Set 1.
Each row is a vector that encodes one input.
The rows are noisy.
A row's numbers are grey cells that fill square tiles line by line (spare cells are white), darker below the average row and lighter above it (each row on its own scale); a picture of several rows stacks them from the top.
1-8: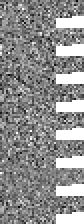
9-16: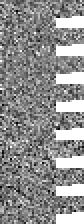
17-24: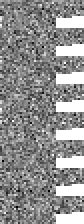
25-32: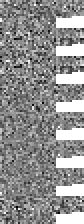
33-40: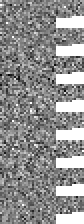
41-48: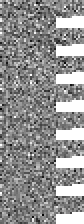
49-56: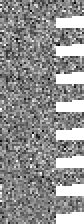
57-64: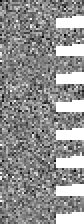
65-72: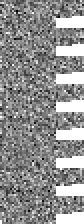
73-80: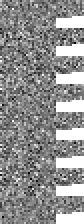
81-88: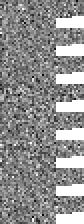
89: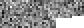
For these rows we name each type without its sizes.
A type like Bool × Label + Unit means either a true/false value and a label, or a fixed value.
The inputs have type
List(Line) + Tree.
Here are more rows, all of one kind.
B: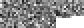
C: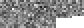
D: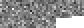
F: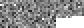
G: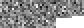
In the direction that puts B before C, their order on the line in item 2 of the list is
F, D, B, G, C.
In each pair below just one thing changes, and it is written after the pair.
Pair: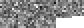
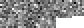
the place on the line in item 2 of the list
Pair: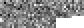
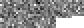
the place on the line in item 2 of the list
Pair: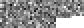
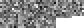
the place on the line in item 1 of the list
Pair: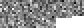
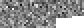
the place on the line in item 2 of the list
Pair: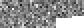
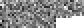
the place on the line in item 1 of the list
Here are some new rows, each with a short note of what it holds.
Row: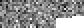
a node of a tree
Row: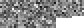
a list of two items
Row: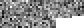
the empty list
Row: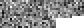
the empty list
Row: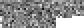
a list of one item
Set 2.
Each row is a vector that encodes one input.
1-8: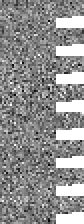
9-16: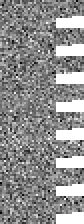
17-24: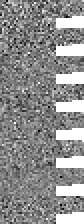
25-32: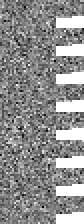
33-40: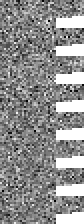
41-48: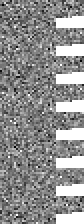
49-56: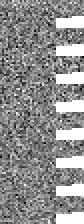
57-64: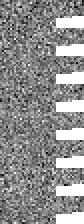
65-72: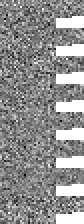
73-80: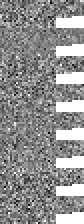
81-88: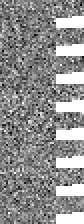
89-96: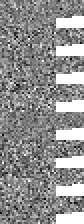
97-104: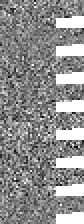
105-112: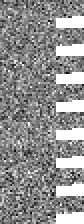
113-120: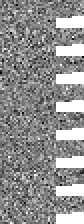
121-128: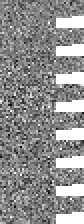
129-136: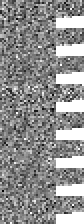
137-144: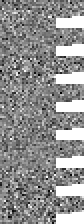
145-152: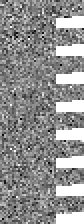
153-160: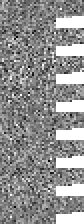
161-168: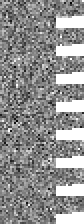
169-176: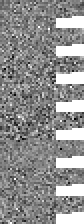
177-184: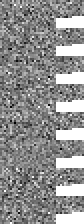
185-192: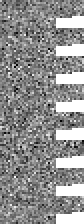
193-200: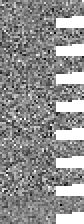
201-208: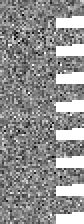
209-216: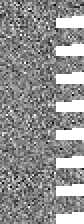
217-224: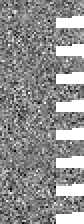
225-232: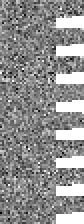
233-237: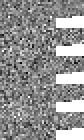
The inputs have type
Label4 × (Line10 + Tree12).
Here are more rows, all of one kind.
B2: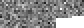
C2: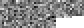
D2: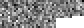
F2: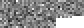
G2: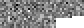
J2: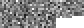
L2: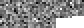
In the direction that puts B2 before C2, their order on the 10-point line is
J2, F2, B2, G2, L2, D2, C2.
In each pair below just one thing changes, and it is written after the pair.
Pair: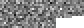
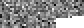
the label
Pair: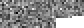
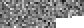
the place on the 10-point line
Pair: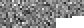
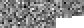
the label
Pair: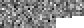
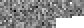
the label
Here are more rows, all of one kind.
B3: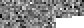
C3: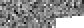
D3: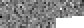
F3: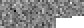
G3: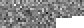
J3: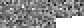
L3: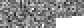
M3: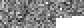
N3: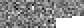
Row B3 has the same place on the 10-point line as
M3 and N3.
